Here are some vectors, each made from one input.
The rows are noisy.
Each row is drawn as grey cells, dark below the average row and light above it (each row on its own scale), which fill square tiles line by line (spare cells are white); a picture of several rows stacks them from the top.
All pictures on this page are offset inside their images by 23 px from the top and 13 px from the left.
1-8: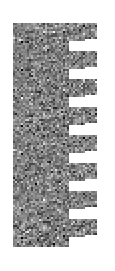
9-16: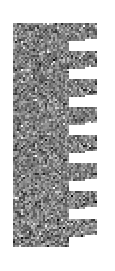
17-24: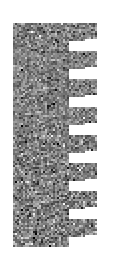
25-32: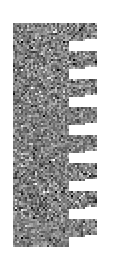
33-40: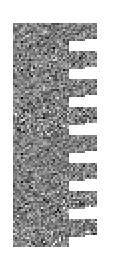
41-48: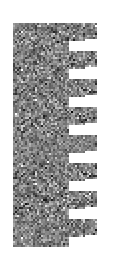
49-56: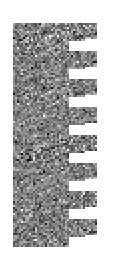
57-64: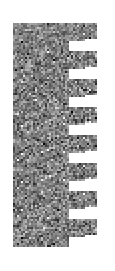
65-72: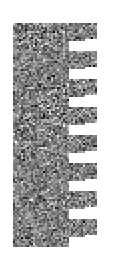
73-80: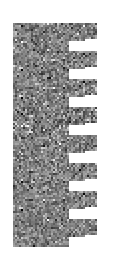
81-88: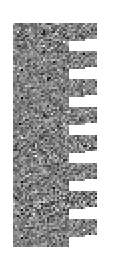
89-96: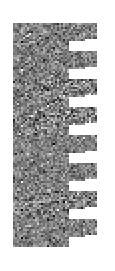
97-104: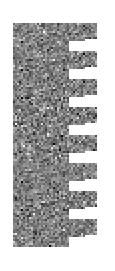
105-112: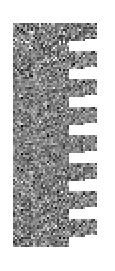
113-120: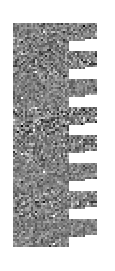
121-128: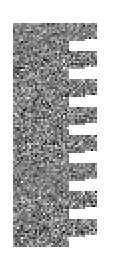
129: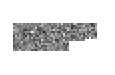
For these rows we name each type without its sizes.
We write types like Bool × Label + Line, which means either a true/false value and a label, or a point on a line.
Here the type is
List(Line).
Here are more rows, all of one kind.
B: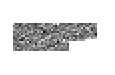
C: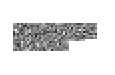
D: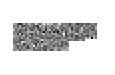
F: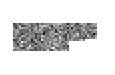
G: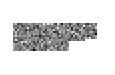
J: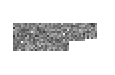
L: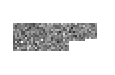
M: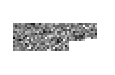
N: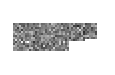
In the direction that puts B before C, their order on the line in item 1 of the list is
J, L, M, B, C, F, N, G, D.
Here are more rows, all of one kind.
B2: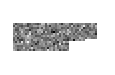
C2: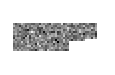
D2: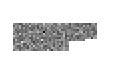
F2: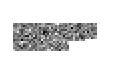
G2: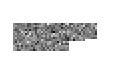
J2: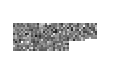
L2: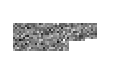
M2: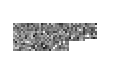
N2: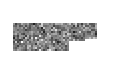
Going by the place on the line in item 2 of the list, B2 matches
C2 and N2.
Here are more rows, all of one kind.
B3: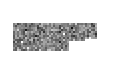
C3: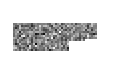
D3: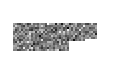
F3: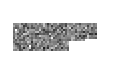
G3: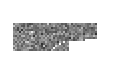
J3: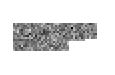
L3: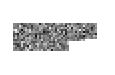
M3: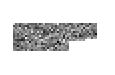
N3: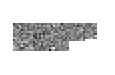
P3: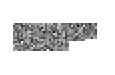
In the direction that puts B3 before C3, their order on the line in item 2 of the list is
D3, L3, B3, J3, N3, P3, M3, G3, C3, F3.
